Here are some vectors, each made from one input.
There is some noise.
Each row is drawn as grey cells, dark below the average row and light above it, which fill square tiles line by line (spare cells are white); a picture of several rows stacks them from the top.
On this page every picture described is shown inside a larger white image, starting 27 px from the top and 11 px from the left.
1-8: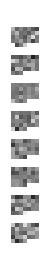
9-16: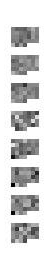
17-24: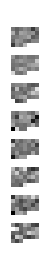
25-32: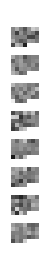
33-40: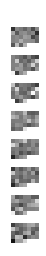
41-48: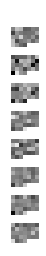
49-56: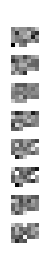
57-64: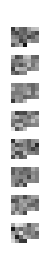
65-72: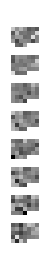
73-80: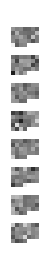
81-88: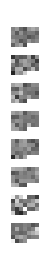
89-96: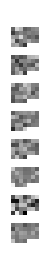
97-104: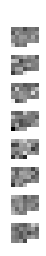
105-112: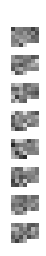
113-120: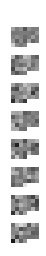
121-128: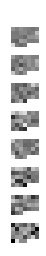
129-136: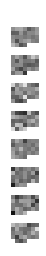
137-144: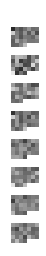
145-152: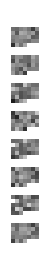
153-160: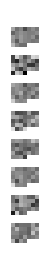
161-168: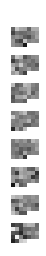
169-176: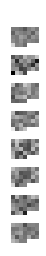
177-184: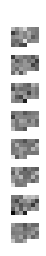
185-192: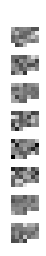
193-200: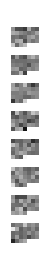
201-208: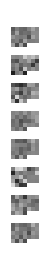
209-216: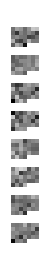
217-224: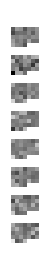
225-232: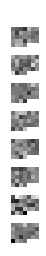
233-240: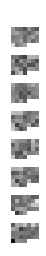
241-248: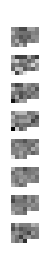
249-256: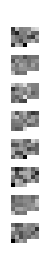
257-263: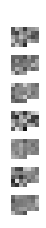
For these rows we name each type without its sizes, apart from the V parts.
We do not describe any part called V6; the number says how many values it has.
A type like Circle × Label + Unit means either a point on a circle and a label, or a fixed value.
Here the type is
Bool × (Line + List(V6)).
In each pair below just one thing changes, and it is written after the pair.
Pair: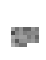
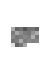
the value of V6 in item 2 of the list
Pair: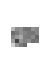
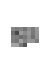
the value of V6 in item 1 of the list
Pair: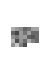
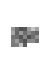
the true/false value
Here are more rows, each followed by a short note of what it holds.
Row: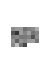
a true/false value, together with a list of two items
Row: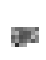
a true/false value, together with a list of two items
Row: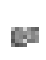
a true/false value, together with the empty list
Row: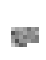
a true/false value, together with a list of two items
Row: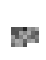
a true/false value, together with a list of one item
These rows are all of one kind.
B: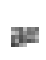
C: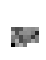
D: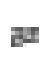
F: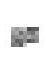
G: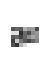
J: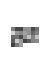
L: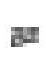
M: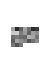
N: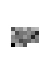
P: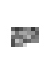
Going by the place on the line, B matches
D, F, J and L.
